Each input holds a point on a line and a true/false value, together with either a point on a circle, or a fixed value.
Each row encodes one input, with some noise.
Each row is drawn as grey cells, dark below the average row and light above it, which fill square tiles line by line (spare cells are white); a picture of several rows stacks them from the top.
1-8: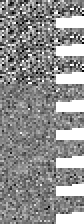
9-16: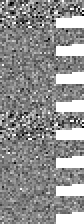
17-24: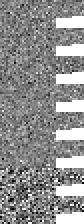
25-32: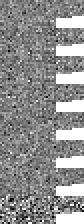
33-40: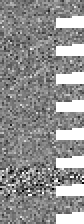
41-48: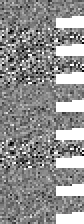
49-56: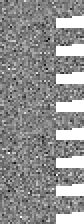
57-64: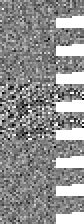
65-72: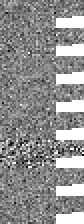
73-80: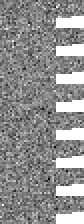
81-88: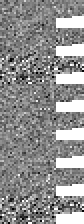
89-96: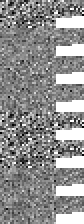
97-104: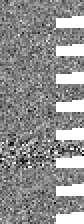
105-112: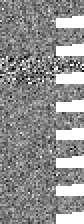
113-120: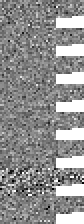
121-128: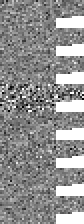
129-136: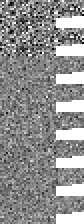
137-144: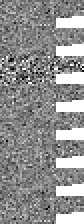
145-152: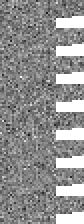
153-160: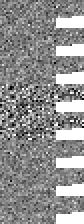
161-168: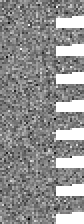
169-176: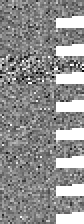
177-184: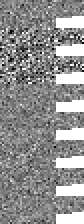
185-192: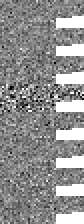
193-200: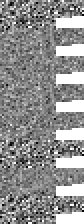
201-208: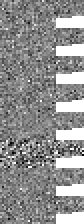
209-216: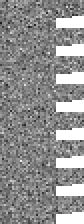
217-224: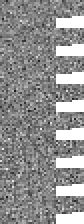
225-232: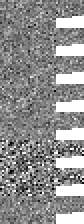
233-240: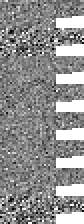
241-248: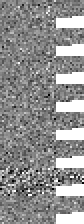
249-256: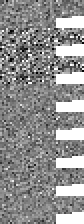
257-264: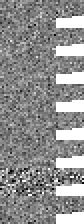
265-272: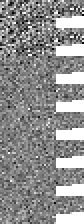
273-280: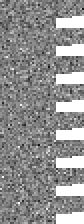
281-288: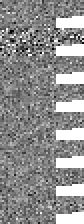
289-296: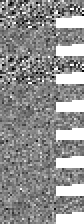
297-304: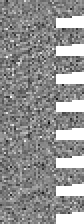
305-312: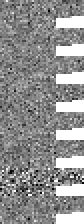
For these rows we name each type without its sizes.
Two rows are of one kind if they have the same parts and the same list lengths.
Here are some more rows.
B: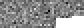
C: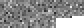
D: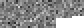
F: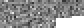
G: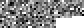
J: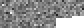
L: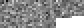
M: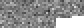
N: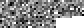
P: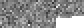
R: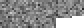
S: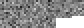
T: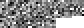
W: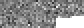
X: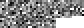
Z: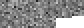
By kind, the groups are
B, C, D, F, J, L, M, P, R, S, W, Z
G, N, T, X

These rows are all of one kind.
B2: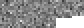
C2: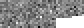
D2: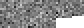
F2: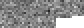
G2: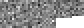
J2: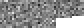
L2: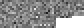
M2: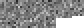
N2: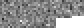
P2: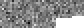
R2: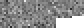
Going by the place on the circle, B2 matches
N2 and R2.
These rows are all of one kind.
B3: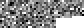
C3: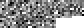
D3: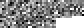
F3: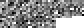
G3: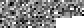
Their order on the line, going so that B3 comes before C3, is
B3, C3, D3, G3, F3.
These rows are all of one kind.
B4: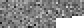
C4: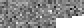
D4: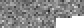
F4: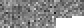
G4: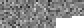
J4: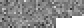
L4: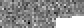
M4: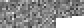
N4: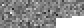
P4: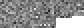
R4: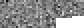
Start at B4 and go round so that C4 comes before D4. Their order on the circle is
B4, C4, M4, G4, L4, F4, D4, J4, N4, P4, R4.
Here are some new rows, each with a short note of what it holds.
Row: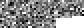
a point on a line and a true/false value
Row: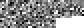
a point on a line and a true/false value
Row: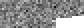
a point on a circle, a point on a line and a true/false value
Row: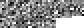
a point on a line and a true/false value
